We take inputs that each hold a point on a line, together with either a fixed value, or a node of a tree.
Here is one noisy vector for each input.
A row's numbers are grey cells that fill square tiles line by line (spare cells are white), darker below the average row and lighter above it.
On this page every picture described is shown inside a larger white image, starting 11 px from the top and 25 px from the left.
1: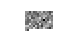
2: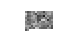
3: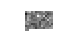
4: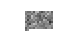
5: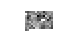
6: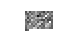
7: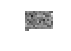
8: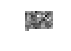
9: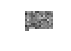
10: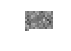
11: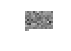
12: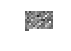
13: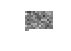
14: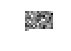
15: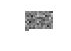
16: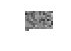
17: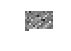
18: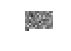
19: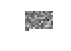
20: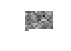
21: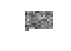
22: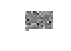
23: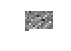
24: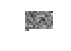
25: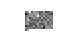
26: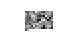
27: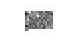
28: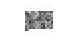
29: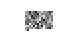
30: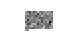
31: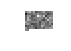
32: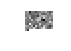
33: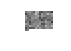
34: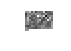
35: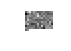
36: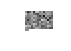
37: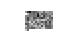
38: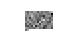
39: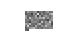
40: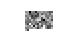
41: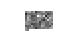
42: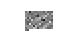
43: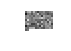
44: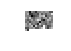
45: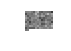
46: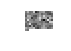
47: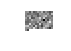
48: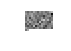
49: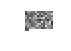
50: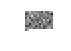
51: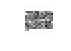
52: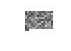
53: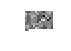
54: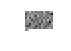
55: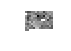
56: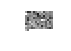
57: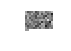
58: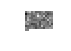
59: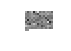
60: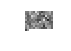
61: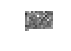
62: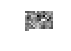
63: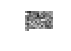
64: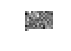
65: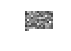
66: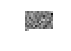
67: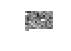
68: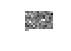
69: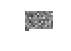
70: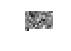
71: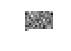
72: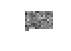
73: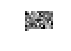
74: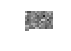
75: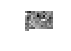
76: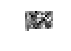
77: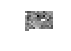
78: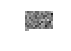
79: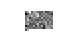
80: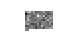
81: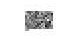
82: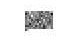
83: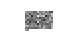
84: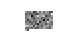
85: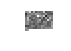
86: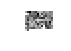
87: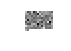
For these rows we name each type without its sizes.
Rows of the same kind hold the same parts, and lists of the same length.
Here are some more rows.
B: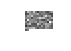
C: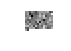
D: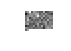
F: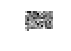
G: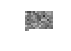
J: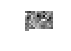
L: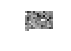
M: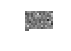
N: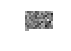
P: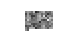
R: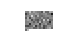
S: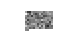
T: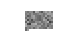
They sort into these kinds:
B, D, N, P, R
C, F, G, J, L, M, S, T

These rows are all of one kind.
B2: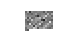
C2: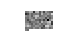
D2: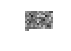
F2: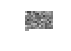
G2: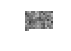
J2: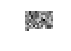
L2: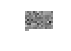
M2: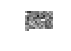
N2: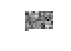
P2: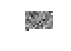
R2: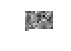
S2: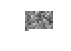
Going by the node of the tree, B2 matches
R2 and S2.
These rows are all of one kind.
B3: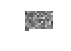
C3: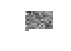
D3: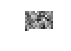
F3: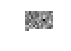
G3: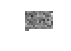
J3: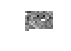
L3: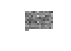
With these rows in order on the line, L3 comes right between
D3 and G3.
